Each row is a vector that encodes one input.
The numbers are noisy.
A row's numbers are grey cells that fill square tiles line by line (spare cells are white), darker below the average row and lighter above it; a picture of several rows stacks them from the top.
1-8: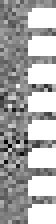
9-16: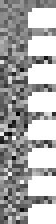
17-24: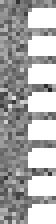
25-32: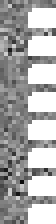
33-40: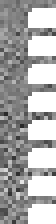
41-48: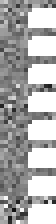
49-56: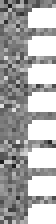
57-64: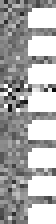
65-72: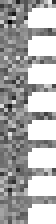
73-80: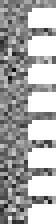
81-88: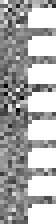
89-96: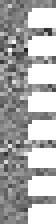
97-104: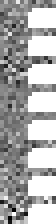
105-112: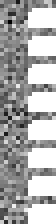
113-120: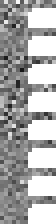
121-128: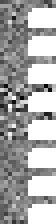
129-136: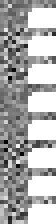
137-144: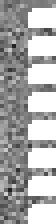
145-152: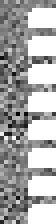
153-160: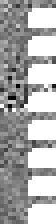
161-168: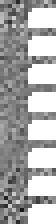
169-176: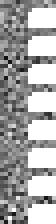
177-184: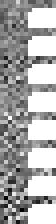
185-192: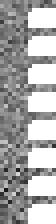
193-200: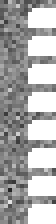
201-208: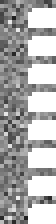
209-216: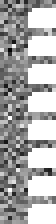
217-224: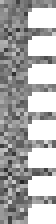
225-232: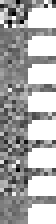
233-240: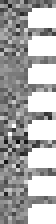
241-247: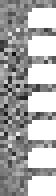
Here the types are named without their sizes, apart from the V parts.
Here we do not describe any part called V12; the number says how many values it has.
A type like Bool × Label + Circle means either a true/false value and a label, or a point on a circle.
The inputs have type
Bool × (Line + V12) + Circle.
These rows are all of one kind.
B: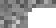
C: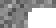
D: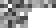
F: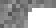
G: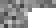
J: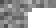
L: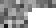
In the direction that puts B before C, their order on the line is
B, L, J, G, D, C, F.
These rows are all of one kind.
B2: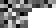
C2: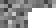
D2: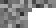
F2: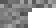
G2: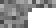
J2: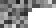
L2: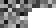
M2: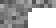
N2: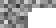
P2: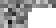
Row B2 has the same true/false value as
C2 and L2.
